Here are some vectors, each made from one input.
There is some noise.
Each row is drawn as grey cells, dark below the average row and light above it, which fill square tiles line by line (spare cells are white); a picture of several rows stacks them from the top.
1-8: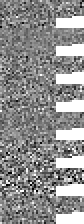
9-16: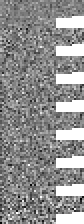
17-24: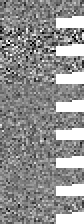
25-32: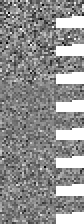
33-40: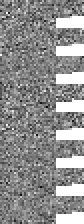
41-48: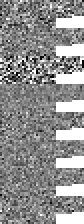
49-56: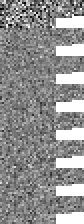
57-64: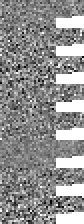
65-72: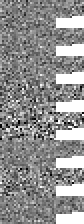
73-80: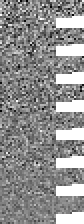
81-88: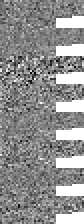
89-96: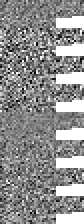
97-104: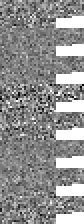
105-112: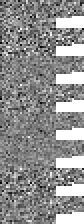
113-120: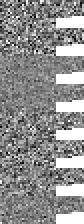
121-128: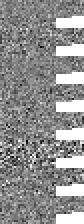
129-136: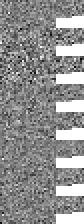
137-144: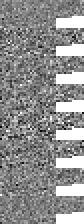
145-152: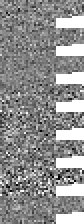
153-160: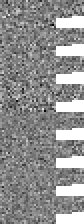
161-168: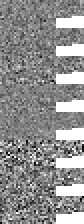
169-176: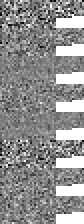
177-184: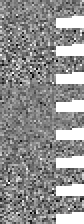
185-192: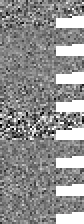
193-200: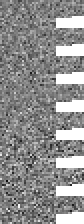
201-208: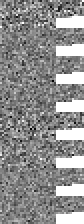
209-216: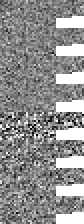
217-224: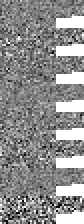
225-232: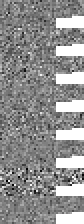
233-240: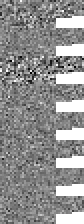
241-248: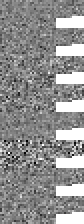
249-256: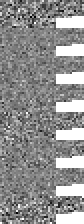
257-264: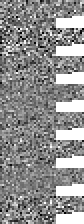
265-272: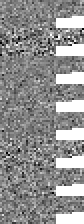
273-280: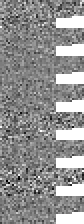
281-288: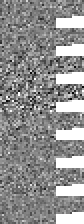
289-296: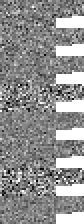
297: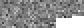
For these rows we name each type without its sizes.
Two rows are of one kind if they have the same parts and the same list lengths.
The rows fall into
3 kinds.
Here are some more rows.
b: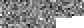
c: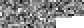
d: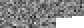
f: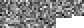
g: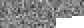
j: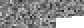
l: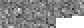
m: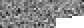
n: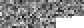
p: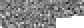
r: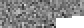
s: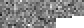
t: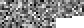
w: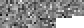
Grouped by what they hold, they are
b, c, d, g, j, m, n
f, l, p, r, s, w
t

